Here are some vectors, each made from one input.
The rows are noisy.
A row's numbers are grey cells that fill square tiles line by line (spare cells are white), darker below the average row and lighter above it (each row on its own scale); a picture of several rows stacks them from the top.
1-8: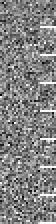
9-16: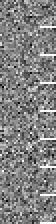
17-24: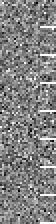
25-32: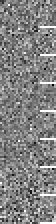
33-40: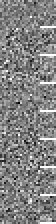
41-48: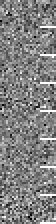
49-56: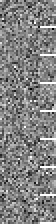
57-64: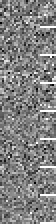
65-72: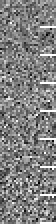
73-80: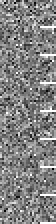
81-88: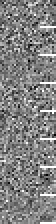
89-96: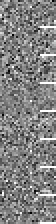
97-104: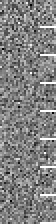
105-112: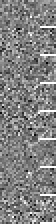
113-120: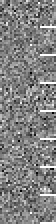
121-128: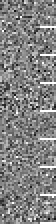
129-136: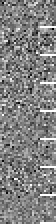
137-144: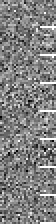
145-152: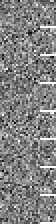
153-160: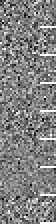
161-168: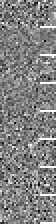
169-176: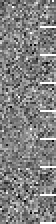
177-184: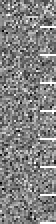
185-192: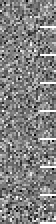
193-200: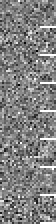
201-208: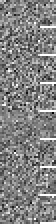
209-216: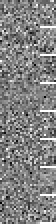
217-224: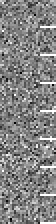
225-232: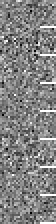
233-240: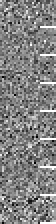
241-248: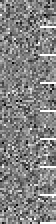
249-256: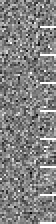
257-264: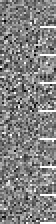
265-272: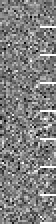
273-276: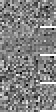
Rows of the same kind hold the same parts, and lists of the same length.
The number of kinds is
2.
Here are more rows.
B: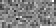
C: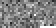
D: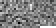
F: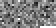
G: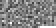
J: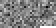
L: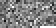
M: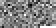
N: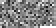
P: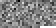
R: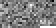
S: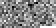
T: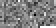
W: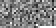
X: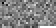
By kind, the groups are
B, F, G, J, M, N, S, T, W, X
C, D, L, P, R

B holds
a point on a 9-point line and a true/false value.
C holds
one of 5 labels and a true/false value.
